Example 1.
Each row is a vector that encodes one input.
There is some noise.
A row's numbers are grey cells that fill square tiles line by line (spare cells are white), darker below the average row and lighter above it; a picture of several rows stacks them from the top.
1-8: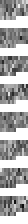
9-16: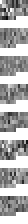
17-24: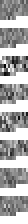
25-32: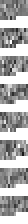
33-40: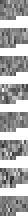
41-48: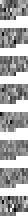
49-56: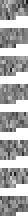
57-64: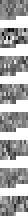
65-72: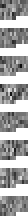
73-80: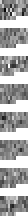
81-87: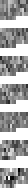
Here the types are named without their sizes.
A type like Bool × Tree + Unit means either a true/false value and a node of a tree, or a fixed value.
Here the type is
(Bool × Bool × Bool + Unit) × Line + Label.
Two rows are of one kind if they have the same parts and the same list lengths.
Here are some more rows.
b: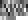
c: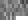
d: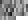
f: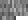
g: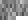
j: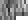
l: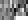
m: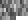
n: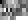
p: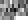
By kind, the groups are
b, c, d, f, m
g, n
j, l, p

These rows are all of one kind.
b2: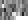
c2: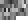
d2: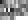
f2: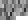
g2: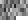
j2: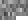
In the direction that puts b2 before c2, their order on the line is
j2, g2, d2, b2, c2, f2.
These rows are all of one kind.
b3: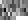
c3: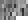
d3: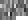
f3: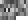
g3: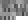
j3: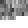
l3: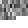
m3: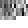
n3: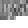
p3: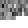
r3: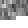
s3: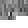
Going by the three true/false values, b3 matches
c3, d3, r3 and s3.
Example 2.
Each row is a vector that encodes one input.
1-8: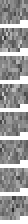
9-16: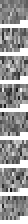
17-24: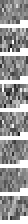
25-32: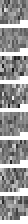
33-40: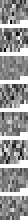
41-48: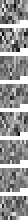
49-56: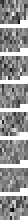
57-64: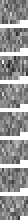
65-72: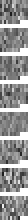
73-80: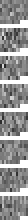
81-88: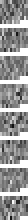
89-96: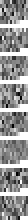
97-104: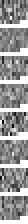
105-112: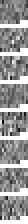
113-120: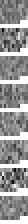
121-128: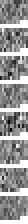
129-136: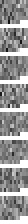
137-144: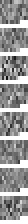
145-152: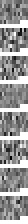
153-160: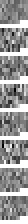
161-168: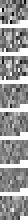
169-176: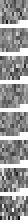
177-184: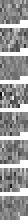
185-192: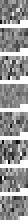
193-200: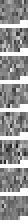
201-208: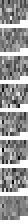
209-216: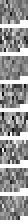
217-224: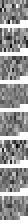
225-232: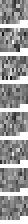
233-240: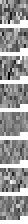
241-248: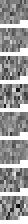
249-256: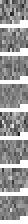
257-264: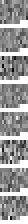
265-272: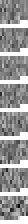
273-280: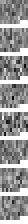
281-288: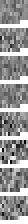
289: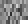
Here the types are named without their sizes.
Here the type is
List(Line) + Tree.
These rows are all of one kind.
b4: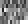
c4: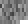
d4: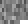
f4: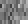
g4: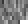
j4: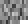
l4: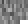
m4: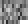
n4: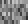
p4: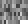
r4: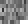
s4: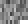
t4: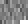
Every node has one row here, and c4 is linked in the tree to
g4 and l4.
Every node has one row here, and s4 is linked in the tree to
j4 and p4.
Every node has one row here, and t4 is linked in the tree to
b4 and j4.
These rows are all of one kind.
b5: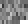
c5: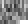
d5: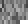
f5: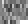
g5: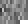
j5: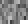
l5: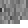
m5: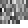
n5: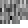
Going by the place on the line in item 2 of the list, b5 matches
f5, m5 and n5.
